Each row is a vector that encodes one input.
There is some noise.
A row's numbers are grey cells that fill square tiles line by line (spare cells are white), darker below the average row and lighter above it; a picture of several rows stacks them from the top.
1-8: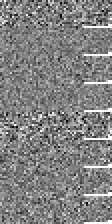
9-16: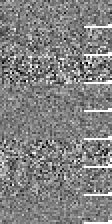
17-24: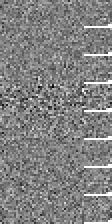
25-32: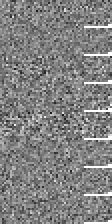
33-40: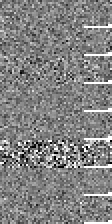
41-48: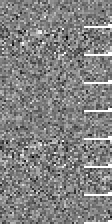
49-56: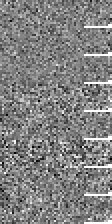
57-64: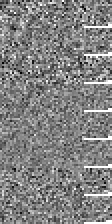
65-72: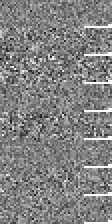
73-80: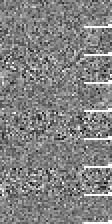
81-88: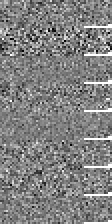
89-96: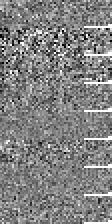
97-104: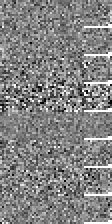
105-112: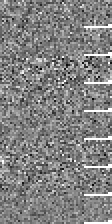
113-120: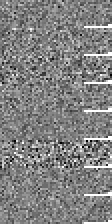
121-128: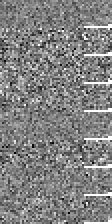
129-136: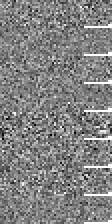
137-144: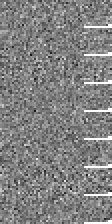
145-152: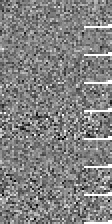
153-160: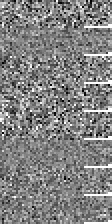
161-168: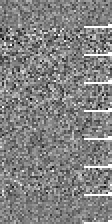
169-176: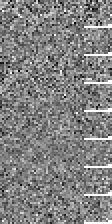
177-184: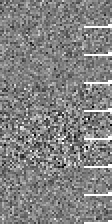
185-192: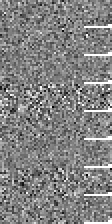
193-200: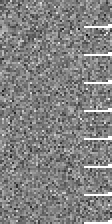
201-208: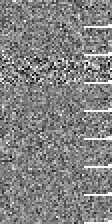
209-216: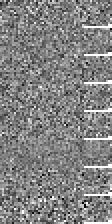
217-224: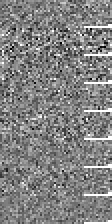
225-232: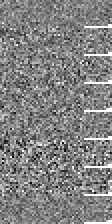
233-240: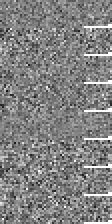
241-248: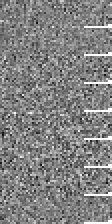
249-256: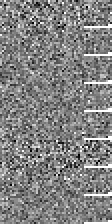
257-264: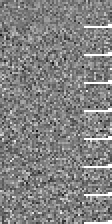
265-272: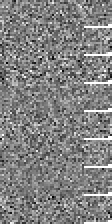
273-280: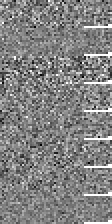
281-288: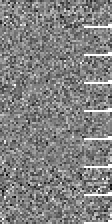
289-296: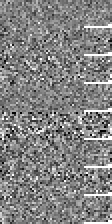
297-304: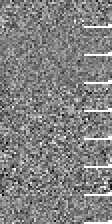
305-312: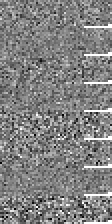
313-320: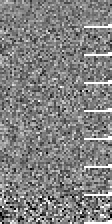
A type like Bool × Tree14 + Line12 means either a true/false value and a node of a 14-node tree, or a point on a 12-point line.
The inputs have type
(Bool × Bool × Bool + Circle11) × Circle10.
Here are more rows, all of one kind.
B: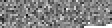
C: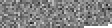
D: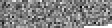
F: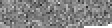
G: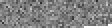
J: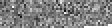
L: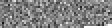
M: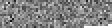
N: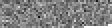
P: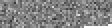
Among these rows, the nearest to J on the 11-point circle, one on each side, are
B and F.
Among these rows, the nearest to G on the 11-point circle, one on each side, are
M and N.
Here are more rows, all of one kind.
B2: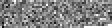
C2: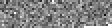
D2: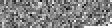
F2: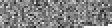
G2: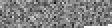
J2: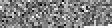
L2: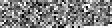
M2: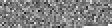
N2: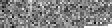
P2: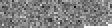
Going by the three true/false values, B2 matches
C2, L2 and M2.
